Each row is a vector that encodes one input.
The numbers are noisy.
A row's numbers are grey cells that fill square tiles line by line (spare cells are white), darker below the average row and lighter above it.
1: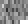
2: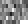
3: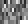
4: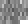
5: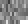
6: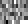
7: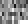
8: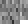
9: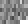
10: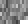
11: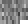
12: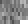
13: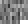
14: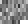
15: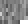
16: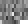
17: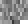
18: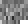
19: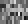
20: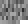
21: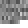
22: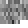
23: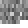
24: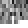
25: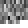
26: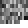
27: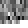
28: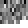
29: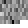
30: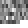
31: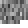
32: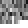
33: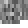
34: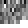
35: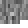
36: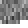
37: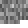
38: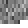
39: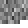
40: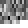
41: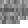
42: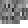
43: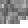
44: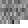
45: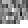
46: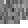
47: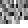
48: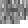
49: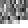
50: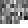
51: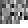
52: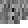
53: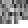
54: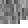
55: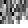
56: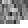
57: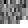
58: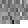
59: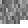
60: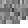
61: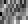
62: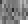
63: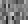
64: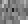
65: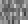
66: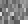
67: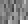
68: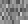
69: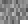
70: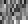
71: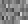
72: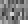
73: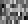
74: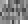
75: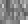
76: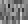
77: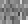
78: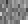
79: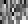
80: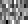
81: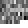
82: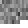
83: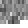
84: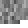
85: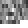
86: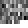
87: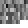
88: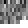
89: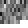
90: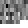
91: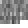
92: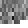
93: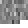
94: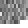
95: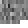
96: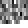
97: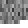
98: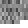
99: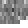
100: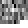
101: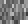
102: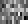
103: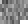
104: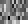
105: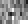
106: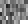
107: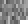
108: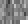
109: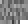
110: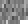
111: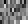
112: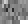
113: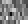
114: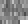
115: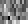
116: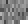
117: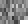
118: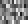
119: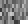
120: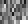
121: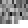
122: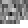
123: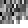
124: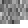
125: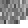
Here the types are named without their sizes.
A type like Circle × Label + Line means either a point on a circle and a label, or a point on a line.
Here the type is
Bool × Circle + Line.
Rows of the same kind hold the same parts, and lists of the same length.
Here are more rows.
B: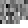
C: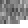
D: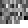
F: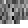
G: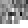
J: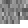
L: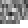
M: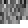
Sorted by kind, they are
B, D, G, L, M
C, F, J

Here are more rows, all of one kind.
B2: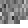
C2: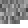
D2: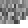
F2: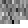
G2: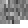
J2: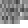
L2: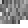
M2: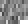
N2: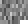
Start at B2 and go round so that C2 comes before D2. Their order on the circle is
B2, L2, C2, J2, F2, D2, G2, M2, N2.
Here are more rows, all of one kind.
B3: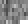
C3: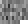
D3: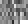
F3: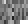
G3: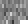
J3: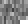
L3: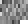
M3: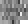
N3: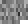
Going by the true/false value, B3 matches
F3 and J3.
